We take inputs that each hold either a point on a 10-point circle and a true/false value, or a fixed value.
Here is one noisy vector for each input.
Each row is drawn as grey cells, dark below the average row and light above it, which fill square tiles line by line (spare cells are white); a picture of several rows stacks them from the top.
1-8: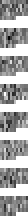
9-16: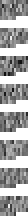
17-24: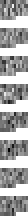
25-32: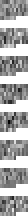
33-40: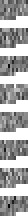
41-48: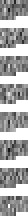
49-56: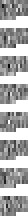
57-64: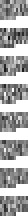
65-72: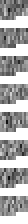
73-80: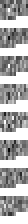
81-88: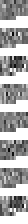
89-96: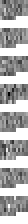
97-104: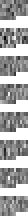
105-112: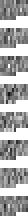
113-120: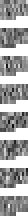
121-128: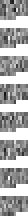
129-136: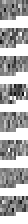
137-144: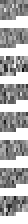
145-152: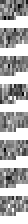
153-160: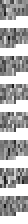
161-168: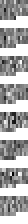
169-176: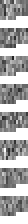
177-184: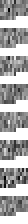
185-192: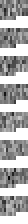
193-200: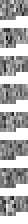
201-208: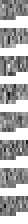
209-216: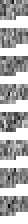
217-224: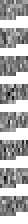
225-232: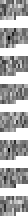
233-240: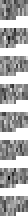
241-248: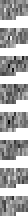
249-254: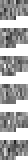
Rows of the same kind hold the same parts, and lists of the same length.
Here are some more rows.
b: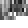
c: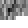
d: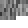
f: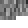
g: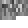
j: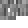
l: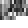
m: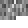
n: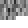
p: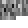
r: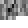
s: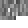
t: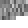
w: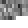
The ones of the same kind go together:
b, l
c, d, f, g, j, m, n, p, r, s, t, w

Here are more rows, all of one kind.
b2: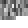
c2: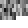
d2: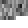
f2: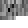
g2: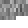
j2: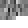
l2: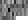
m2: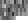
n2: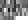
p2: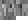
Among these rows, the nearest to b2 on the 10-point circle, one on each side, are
g2 and j2.
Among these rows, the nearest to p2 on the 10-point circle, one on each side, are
c2 and d2.
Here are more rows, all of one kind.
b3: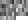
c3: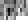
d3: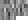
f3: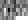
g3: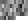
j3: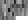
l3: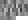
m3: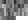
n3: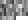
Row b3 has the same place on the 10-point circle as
c3 and n3.
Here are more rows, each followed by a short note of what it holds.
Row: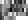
a fixed value
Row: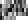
a fixed value
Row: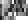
a fixed value
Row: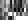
a fixed value
